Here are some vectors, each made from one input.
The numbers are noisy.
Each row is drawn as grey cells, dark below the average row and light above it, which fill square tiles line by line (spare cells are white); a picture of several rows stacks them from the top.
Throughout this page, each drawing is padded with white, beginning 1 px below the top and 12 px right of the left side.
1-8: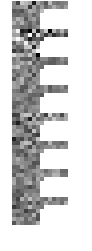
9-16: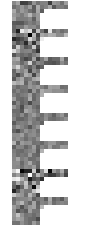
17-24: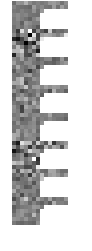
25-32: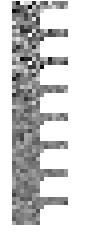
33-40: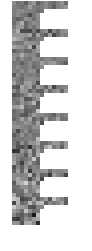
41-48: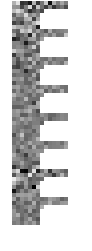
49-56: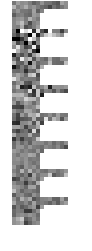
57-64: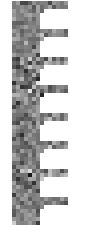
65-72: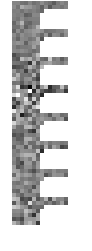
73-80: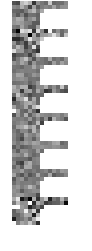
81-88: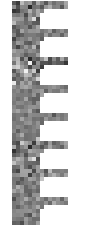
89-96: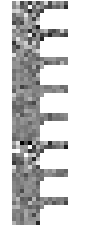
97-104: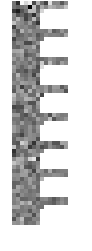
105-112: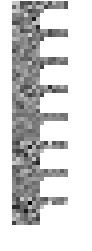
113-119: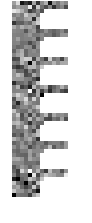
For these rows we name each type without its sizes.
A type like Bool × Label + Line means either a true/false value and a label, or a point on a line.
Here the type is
Bool × (Circle + Line).
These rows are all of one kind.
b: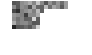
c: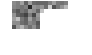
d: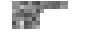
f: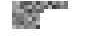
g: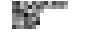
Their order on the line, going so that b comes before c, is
g, d, b, f, c.
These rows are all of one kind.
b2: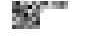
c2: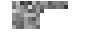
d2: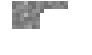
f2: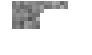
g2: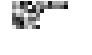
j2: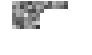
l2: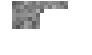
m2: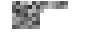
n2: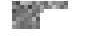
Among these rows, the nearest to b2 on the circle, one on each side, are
c2 and g2.
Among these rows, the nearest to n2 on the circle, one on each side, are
g2 and j2.
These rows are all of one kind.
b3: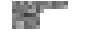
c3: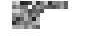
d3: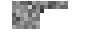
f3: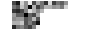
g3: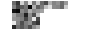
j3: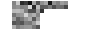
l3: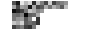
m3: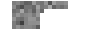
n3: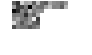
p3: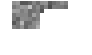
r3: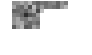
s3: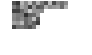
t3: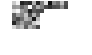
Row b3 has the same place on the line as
c3, d3, f3 and s3.
